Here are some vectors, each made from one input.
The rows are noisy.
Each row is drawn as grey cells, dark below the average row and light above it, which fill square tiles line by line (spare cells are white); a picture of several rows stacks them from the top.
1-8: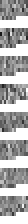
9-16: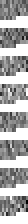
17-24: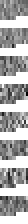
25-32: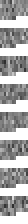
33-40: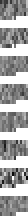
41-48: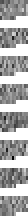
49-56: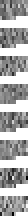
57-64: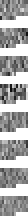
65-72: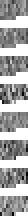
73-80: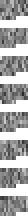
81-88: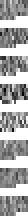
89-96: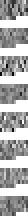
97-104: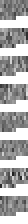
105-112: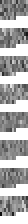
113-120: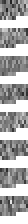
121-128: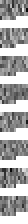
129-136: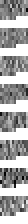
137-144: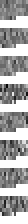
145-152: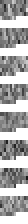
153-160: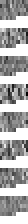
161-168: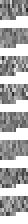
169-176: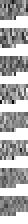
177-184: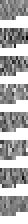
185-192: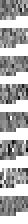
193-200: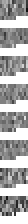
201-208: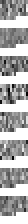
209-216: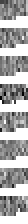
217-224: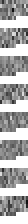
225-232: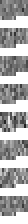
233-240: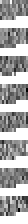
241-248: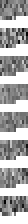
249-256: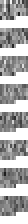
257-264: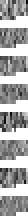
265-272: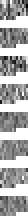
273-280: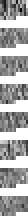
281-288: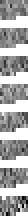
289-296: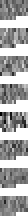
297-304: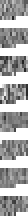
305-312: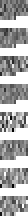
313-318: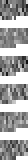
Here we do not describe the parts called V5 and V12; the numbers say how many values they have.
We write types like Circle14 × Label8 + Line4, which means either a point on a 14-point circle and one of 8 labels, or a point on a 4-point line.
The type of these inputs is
(Bool × Bool × Bool + Line7) × V5 + Circle10 + V12.
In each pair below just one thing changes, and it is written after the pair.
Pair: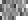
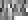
the value of V5
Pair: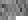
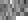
the value of V5
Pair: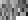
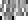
one of the three true/false values
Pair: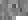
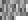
the value of V5
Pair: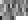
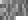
one of the three true/false values
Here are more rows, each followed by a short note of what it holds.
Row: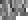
a point on a 10-point circle
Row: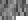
a value of V12
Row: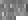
three true/false values and a value of V5
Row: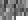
three true/false values and a value of V5
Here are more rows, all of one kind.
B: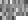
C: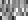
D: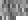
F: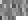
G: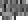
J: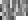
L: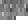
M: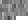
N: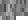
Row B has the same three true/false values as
C, G and N.
